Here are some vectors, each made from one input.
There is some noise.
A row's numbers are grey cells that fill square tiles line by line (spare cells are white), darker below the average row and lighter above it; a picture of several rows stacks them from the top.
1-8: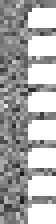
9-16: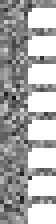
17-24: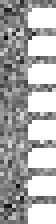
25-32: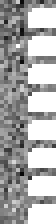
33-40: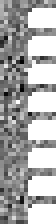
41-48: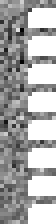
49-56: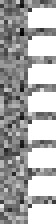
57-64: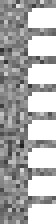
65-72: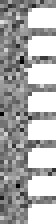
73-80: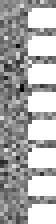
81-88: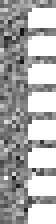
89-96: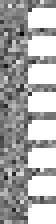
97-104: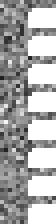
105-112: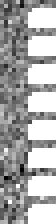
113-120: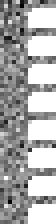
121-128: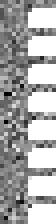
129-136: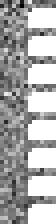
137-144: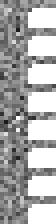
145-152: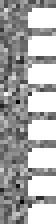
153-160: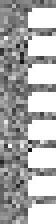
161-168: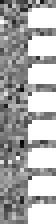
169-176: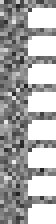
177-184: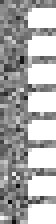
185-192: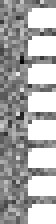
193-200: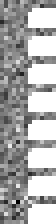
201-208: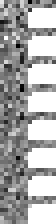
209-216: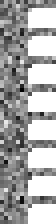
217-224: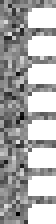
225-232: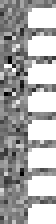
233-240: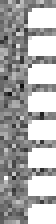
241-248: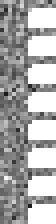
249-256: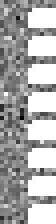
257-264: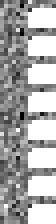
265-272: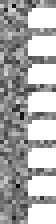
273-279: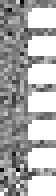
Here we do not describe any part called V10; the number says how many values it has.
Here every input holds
a point on an 8-point circle and a value of V10, together with a list of up to two items, each a point on a 5-point line and a true/false value.
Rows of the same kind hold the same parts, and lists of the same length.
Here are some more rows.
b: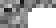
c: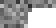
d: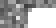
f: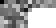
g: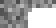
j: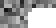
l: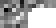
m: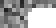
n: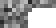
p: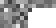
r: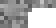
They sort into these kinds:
b, j, l, m
c, d, g, n, p, r
f

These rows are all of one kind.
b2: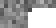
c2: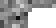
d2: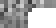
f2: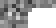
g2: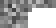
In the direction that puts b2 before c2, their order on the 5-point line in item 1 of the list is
d2, f2, b2, g2, c2.
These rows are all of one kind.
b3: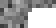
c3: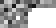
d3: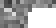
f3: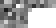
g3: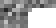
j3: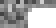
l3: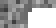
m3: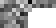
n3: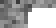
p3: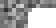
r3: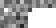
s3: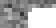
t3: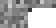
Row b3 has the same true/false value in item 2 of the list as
j3, n3 and t3.
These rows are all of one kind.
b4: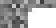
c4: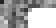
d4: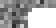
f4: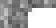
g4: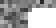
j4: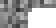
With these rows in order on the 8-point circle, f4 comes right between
c4 and j4.
